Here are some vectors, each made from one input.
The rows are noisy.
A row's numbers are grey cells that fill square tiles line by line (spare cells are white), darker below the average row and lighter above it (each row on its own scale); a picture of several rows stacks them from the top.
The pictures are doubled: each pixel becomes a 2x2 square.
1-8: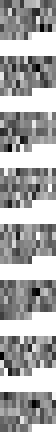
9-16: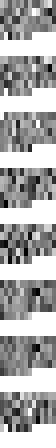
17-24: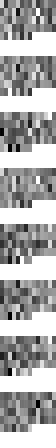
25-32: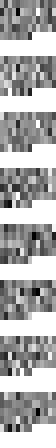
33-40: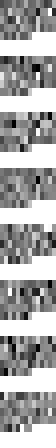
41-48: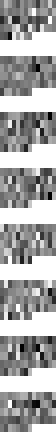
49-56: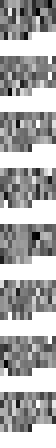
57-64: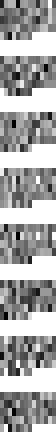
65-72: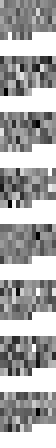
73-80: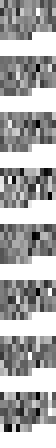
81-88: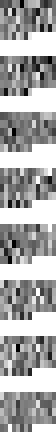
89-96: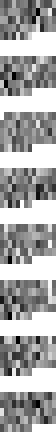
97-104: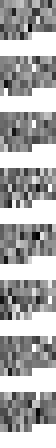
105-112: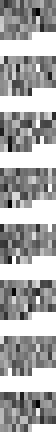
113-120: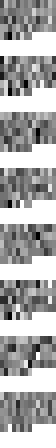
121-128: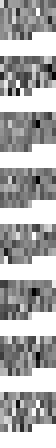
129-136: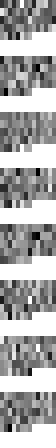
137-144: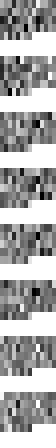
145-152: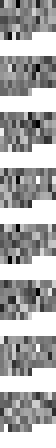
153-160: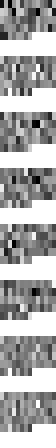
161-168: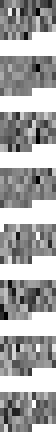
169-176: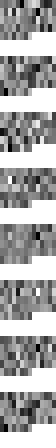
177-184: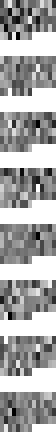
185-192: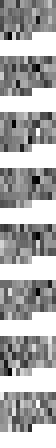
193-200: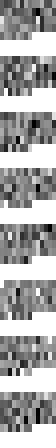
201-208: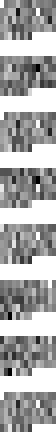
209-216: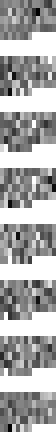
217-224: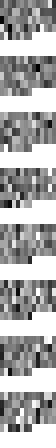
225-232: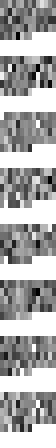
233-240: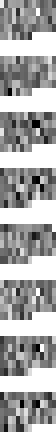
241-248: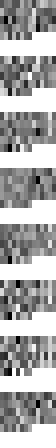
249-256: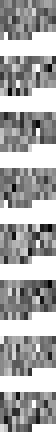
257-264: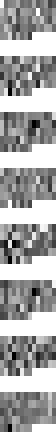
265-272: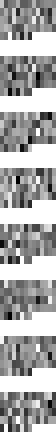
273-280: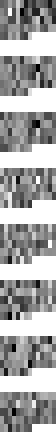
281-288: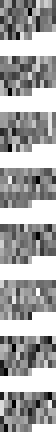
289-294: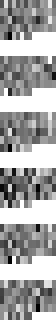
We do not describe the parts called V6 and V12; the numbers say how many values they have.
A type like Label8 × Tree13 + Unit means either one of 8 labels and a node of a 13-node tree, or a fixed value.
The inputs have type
Bool × (Circle8 + Unit) × V6 + Line7 + V12.
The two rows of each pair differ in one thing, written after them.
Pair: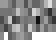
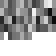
the value of V6
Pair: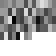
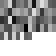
the value of V6
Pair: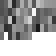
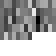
the value of V6
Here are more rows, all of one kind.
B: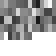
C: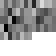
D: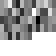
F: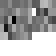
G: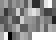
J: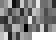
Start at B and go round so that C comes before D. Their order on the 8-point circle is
B, F, C, D, J, G.
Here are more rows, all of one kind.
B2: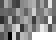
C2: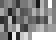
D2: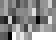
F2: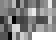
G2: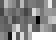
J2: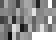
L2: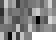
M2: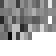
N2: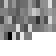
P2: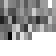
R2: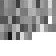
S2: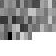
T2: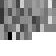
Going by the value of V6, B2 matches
J2, M2, R2 and T2.
